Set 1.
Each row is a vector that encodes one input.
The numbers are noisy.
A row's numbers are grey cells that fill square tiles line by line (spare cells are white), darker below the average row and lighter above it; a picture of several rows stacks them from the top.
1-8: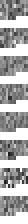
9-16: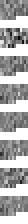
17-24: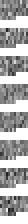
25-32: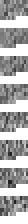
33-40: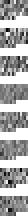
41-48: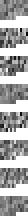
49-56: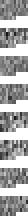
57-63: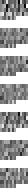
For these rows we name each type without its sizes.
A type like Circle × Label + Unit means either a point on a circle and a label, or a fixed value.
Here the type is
Line.
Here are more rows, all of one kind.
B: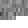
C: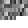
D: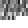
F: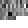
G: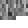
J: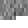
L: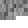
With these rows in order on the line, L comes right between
B and D.
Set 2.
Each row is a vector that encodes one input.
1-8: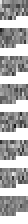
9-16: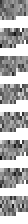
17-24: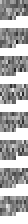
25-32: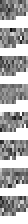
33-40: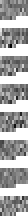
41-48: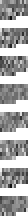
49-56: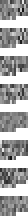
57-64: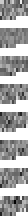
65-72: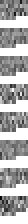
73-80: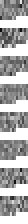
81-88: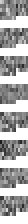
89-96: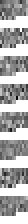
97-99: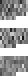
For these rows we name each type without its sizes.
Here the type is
Tree.
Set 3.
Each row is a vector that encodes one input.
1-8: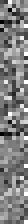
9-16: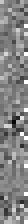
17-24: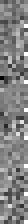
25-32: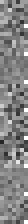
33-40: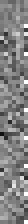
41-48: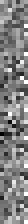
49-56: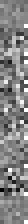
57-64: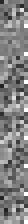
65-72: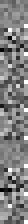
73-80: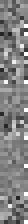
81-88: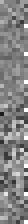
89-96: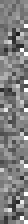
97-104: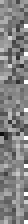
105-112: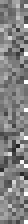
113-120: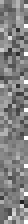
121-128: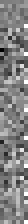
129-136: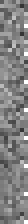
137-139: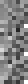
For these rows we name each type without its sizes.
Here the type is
Tree.
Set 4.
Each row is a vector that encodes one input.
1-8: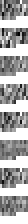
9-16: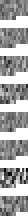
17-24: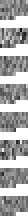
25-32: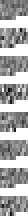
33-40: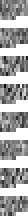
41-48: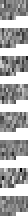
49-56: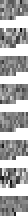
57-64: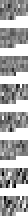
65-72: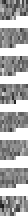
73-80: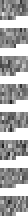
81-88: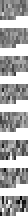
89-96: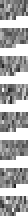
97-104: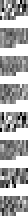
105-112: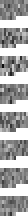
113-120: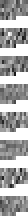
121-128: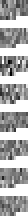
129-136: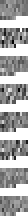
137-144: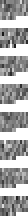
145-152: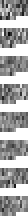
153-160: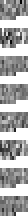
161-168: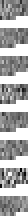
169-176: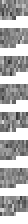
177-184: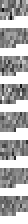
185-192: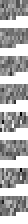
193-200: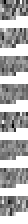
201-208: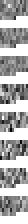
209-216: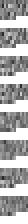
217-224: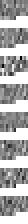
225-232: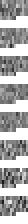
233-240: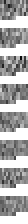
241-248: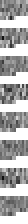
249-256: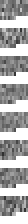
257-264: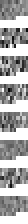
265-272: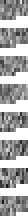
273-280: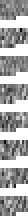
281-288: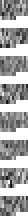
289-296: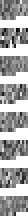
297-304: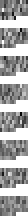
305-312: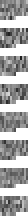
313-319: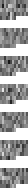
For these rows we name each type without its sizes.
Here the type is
Line.
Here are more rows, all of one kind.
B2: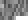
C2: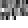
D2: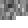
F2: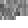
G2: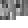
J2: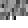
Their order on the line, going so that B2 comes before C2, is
B2, D2, G2, F2, J2, C2.
